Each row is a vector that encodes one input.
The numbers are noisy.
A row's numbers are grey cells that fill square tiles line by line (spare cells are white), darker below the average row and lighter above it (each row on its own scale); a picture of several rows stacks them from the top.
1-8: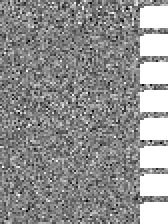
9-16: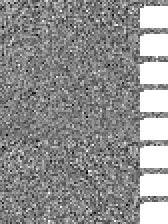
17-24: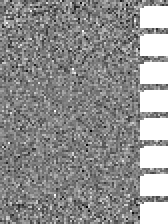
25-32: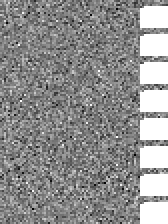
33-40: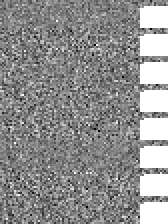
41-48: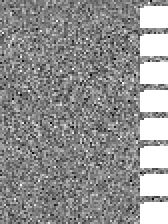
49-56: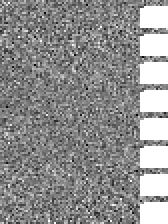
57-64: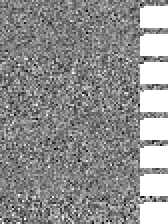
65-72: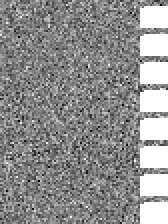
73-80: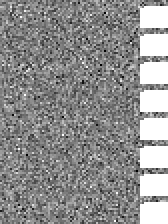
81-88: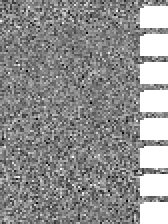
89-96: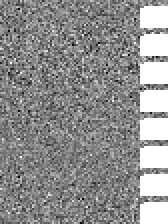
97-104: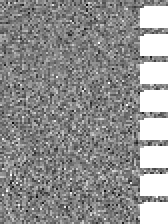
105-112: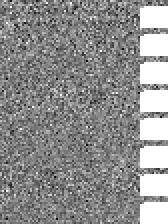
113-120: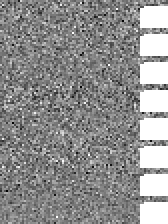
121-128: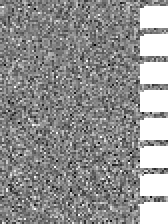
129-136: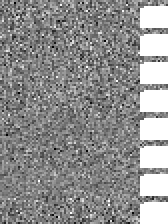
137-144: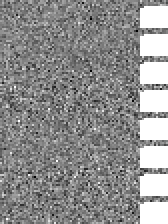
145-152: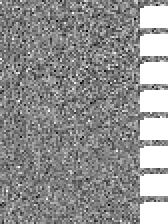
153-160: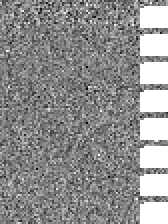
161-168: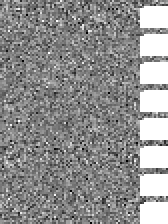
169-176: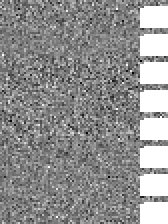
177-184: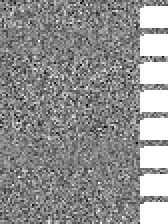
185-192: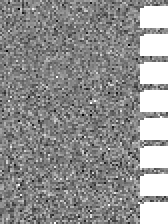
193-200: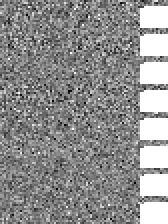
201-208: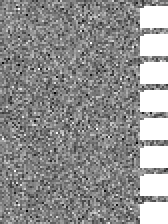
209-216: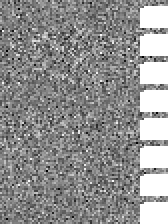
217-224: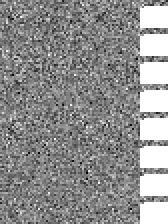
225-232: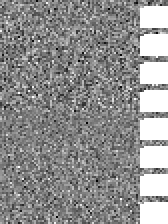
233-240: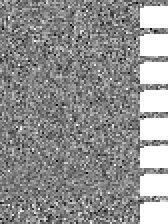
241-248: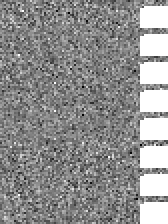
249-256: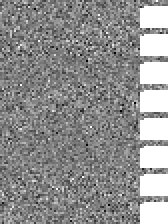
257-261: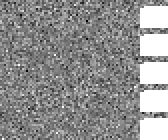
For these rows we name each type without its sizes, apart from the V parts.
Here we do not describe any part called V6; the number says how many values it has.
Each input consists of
a value of V6, together with either a point on a circle, or a node of a tree and three true/false values.
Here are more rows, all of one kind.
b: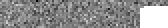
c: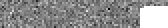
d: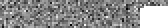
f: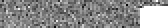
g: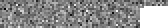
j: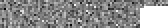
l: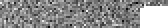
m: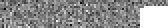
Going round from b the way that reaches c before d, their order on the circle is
b, c, m, f, d, l, j, g.
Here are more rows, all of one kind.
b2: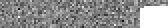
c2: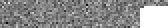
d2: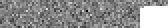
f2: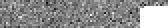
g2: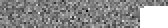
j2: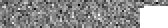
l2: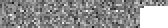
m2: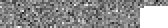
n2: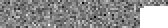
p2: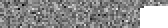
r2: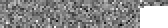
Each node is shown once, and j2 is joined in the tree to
b2 and m2.
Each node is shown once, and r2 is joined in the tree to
b2 and n2.
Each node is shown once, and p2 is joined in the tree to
l2.
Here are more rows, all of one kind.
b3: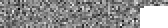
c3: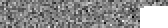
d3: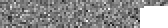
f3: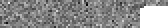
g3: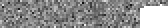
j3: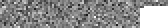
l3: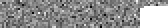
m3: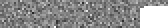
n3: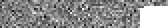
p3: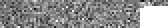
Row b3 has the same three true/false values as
d3, f3, j3 and n3.
